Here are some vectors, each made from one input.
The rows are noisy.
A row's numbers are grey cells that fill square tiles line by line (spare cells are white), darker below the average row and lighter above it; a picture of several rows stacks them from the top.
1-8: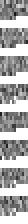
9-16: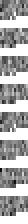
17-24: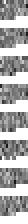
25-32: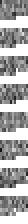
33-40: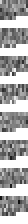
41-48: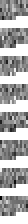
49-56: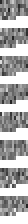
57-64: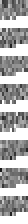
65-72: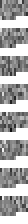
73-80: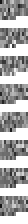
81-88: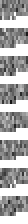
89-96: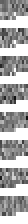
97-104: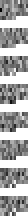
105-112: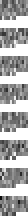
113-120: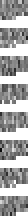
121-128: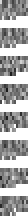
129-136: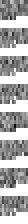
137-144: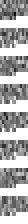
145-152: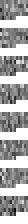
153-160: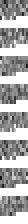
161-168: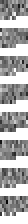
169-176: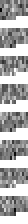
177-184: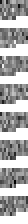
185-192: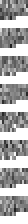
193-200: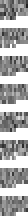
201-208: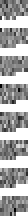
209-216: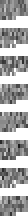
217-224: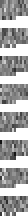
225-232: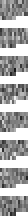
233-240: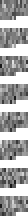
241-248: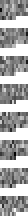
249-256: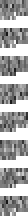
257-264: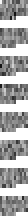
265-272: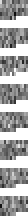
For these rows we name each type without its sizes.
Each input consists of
a label, together with a list of points on a line.
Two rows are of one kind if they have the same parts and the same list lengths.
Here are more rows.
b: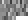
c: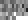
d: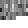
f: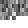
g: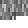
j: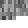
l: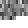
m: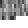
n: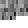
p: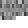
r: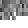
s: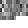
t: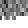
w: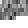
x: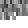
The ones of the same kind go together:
b, d, g, j, m, p, s
c, f, r, t, x
l, n, w

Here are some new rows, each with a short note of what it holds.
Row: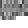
a label, together with a list of two items
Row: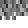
a label, together with the empty list
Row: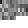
a label, together with a list of two items
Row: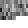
a label, together with a list of two items
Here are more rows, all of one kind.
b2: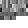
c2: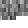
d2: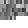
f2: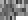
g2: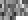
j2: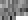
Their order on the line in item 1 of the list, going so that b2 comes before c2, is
g2, b2, f2, j2, c2, d2.
